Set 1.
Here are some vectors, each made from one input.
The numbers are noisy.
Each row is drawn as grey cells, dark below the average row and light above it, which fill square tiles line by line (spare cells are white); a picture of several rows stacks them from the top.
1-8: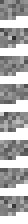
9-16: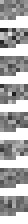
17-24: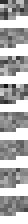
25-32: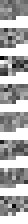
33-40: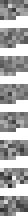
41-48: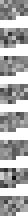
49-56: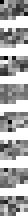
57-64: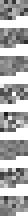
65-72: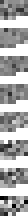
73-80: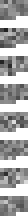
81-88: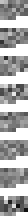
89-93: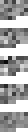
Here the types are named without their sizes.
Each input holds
a point on a line.
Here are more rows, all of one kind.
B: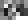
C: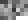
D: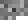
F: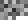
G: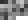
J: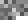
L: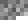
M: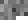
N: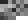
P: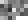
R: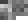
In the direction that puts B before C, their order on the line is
M, P, N, B, J, R, C, L, G, F, D.
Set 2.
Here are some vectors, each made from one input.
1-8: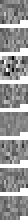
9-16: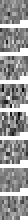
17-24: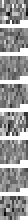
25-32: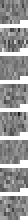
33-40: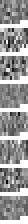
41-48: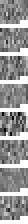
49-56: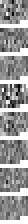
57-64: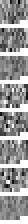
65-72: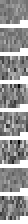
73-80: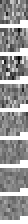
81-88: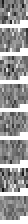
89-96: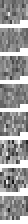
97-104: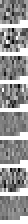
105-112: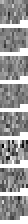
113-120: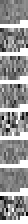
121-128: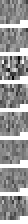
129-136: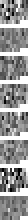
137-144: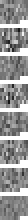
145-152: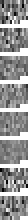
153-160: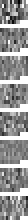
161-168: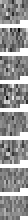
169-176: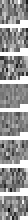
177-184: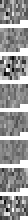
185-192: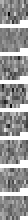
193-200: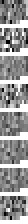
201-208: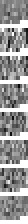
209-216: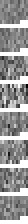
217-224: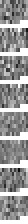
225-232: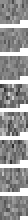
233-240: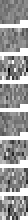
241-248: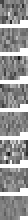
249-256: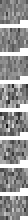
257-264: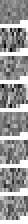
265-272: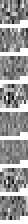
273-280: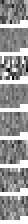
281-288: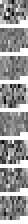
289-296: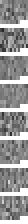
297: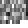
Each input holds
four true/false values.
